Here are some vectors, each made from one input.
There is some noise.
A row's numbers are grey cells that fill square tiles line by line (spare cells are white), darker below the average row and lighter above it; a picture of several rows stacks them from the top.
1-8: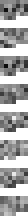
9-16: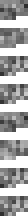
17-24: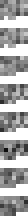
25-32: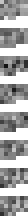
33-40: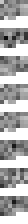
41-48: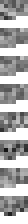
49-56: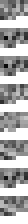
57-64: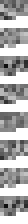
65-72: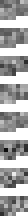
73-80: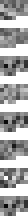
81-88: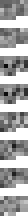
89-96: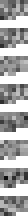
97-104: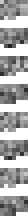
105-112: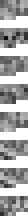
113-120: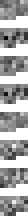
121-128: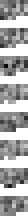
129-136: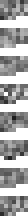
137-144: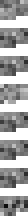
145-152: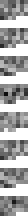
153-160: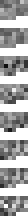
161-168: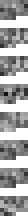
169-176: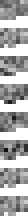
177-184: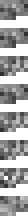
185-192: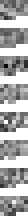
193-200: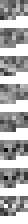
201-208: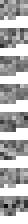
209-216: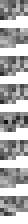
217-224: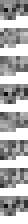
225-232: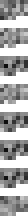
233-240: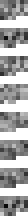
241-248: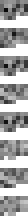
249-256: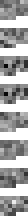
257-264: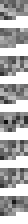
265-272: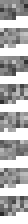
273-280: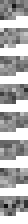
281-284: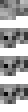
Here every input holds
either a point on an 8-point line, or three true/false values.
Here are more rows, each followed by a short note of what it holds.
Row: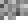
a point on an 8-point line
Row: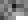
three true/false values
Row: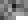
three true/false values
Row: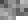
a point on an 8-point line
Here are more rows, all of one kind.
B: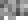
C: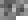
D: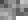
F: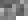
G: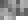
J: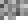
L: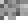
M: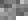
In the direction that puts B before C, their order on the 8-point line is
L, J, B, G, D, M, F, C.
